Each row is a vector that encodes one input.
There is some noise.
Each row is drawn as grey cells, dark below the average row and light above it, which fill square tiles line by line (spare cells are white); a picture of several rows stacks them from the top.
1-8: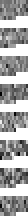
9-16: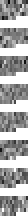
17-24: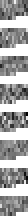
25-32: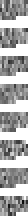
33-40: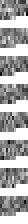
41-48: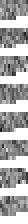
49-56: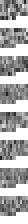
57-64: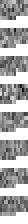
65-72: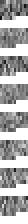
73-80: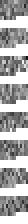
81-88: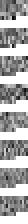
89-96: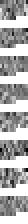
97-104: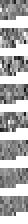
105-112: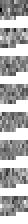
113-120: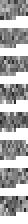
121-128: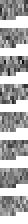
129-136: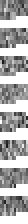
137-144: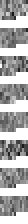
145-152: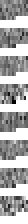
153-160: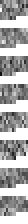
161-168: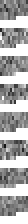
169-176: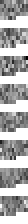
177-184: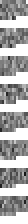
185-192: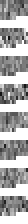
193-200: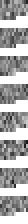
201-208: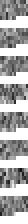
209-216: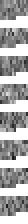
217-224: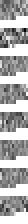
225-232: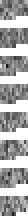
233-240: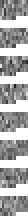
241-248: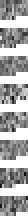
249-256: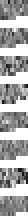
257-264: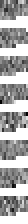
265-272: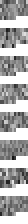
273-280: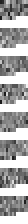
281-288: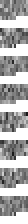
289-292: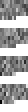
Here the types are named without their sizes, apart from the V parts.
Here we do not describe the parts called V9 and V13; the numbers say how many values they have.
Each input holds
a value of V13, together with either a point on a line, or a true/false value and a value of V9.
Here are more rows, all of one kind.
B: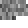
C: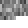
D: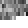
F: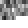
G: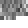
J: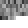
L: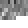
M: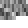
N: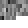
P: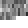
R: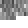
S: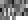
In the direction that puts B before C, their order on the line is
B, R, F, J, L, M, C, D, P, G, N, S.
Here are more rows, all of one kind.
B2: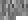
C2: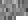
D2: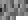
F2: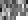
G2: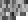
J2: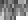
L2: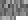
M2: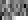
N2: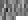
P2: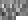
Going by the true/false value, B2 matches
C2, D2, G2 and P2.
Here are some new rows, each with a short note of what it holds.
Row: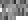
a point on a line and a value of V13
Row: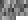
a true/false value, a value of V9 and a value of V13
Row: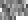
a point on a line and a value of V13
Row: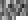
a true/false value, a value of V9 and a value of V13
